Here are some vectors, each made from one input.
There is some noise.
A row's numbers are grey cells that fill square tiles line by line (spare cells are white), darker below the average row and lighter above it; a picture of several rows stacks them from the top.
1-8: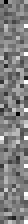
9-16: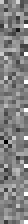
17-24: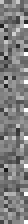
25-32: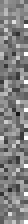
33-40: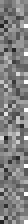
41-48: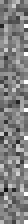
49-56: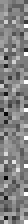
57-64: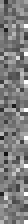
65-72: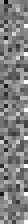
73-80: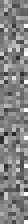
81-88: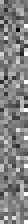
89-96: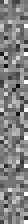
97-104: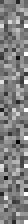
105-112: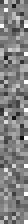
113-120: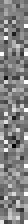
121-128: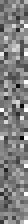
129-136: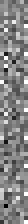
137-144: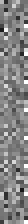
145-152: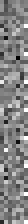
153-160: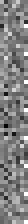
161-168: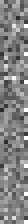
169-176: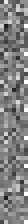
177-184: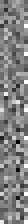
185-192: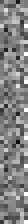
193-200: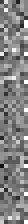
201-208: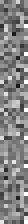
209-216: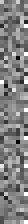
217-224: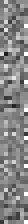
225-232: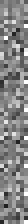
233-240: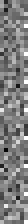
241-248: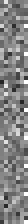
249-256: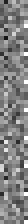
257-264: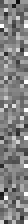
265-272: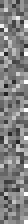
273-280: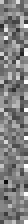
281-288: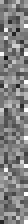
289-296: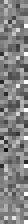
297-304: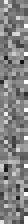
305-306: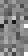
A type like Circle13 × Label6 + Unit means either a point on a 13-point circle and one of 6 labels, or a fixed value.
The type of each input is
Bool × (Circle16 + Unit) × (Line5 × Line7 + Unit).
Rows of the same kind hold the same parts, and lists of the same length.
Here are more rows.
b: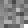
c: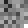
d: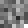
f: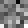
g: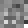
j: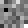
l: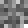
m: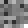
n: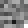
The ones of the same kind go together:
b, j
c, d, f
g, l
m, n

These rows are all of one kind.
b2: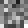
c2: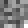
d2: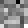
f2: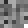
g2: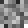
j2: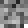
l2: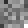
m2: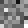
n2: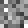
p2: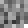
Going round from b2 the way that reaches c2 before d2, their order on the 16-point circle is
b2, f2, n2, c2, m2, g2, l2, d2, j2, p2.
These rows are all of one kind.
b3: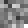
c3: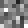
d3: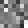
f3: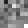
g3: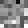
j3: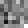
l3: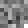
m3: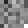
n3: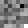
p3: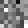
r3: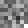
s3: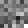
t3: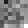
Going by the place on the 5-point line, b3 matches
f3, l3 and n3.
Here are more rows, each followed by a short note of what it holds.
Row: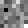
a true/false value
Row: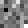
a true/false value
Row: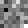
a true/false value
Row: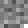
a true/false value
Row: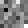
a true/false value
